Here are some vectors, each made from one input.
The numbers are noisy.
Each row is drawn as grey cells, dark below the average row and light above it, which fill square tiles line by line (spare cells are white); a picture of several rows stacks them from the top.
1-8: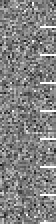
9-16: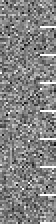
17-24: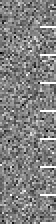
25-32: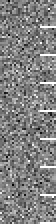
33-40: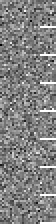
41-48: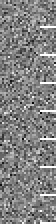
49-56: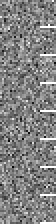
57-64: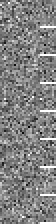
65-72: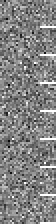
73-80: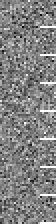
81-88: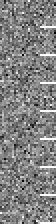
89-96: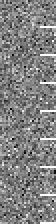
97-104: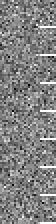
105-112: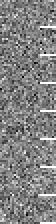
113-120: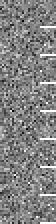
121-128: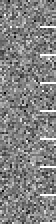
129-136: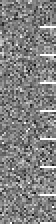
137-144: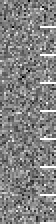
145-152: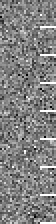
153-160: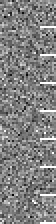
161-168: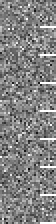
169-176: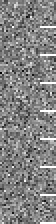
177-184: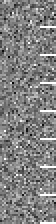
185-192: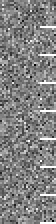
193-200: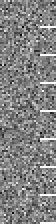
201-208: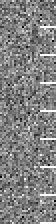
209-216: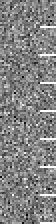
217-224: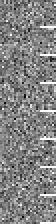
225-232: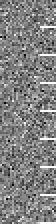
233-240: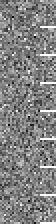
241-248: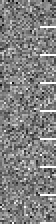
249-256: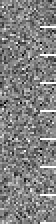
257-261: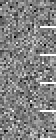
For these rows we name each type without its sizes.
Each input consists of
a point on a circle and a point on a line, together with either a point on a circle, or a fixed value.
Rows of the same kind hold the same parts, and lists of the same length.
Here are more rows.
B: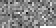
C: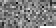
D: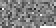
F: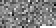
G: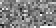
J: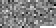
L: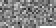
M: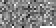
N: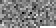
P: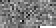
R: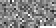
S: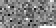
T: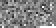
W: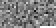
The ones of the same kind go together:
B, D, F, G, J, L, M, N, P, S, T, W
C, R

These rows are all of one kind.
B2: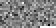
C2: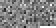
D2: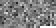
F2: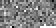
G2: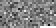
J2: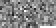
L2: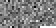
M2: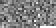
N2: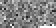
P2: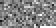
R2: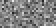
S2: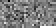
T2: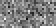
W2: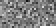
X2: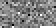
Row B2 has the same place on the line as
C2, P2, W2 and X2.
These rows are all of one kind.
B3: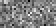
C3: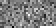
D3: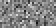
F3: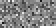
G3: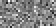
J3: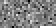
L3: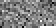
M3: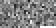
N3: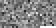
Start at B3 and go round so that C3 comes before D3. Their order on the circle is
B3, F3, L3, C3, N3, J3, M3, D3, G3.
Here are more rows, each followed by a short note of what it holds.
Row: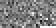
a point on each of two circles and a point on a line
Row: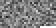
a point on each of two circles and a point on a line
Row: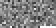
a point on each of two circles and a point on a line
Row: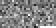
a point on a circle and a point on a line
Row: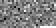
a point on each of two circles and a point on a line
